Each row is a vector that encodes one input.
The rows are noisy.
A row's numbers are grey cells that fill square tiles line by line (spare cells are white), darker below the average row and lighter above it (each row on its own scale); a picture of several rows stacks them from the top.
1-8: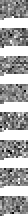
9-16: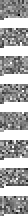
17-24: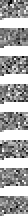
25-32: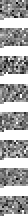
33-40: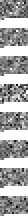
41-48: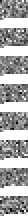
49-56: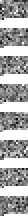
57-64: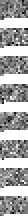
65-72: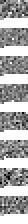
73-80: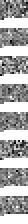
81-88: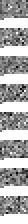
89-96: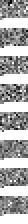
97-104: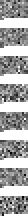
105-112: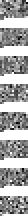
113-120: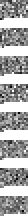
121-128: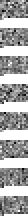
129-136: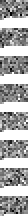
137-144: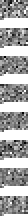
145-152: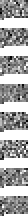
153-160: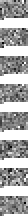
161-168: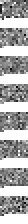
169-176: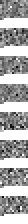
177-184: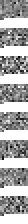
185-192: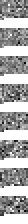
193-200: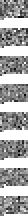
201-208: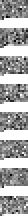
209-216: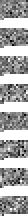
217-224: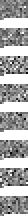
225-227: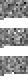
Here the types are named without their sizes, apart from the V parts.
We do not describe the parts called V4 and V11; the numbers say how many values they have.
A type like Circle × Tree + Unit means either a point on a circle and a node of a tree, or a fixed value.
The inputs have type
Line × (Tree + V11) + V4.
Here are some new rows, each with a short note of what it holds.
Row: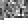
a point on a line and a node of a tree
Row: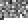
a value of V4
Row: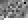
a point on a line and a node of a tree
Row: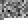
a point on a line and a value of V11
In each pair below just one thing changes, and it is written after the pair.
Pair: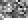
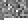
the place on the line
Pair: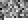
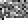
the place on the line
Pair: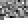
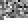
the place on the line
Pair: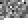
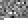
the node of the tree
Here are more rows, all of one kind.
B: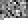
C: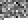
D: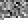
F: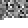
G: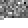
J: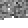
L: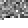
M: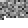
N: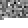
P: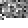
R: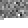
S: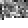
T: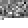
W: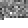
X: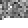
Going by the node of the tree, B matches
C, G, P and T.
